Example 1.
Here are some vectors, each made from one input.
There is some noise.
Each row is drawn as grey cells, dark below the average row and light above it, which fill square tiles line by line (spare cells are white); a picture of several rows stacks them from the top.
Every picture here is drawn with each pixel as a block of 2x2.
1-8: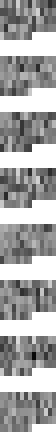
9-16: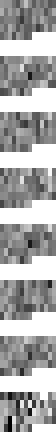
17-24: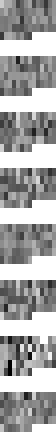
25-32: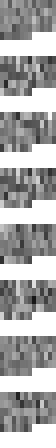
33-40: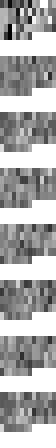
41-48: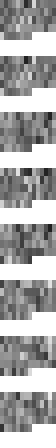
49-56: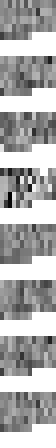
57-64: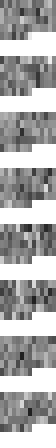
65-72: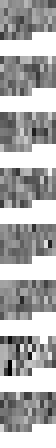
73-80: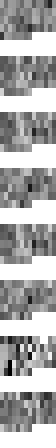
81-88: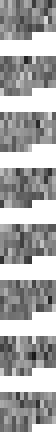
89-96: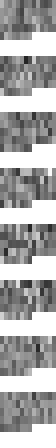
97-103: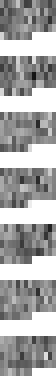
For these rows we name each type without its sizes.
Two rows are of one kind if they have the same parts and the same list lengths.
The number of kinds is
3.
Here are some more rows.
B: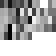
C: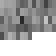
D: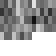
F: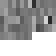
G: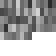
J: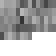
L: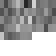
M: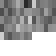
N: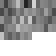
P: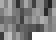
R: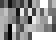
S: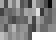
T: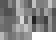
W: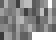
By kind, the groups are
B, R
C, F, J, P, W
D, G, L, M, N, S, T

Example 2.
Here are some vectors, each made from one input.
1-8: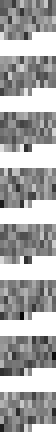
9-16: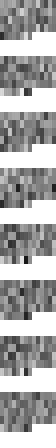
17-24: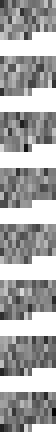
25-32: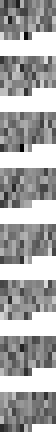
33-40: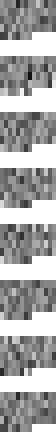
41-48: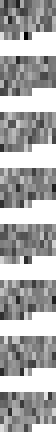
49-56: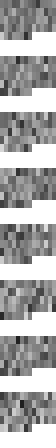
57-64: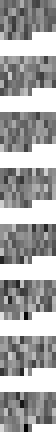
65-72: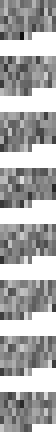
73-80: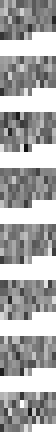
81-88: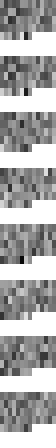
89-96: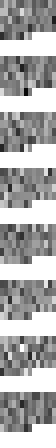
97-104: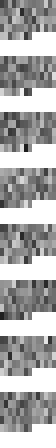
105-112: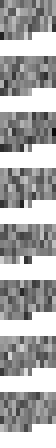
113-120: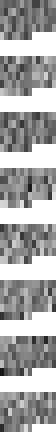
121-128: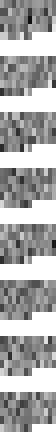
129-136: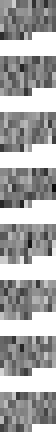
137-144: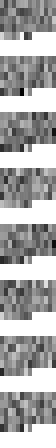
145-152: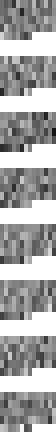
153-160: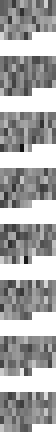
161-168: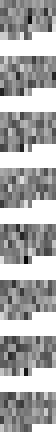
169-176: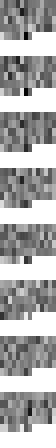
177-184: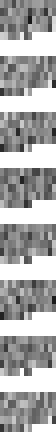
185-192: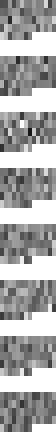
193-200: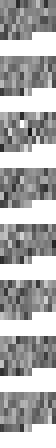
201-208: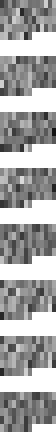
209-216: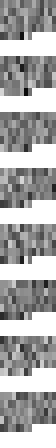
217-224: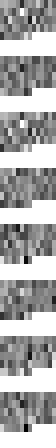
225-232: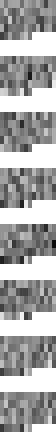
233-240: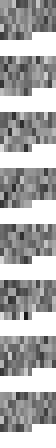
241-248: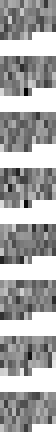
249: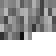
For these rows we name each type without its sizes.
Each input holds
a point on a line and a true/false value.
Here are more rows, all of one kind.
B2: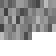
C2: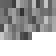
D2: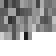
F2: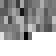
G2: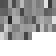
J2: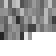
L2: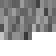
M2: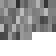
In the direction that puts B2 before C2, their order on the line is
D2, M2, F2, L2, B2, J2, C2, G2.
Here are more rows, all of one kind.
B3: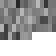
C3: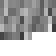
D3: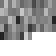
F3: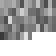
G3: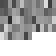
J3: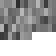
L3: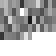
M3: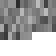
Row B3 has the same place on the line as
J3 and M3.
